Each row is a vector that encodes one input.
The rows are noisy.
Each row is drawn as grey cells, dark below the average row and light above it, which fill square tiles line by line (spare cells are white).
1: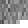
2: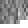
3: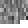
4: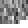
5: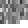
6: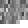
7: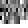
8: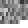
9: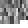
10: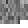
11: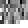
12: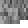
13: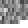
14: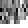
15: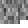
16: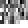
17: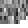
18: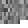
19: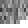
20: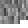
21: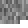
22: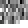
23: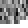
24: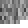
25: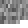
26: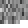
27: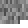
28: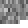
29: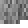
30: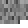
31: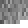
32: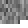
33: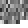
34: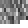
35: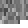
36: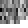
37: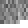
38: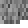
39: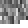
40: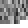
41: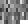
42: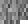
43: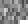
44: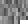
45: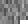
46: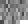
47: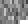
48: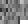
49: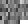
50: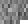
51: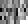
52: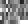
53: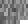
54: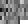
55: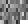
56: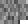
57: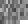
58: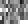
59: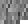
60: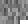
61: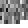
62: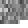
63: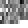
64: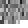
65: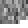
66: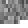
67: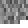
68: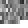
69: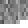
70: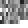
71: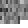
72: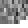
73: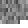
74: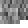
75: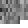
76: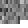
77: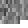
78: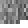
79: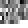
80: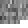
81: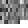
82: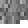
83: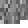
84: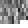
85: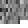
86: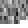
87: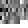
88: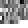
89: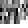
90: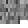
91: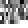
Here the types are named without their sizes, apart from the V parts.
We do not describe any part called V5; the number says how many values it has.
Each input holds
a true/false value, together with either a point on a line, or a value of V5.
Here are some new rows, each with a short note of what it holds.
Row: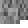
a point on a line and a true/false value
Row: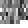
a point on a line and a true/false value
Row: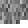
a point on a line and a true/false value
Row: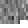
a true/false value and a value of V5
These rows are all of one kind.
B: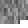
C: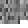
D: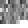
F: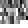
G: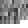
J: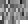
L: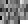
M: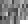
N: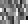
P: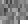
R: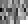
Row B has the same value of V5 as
J and R.
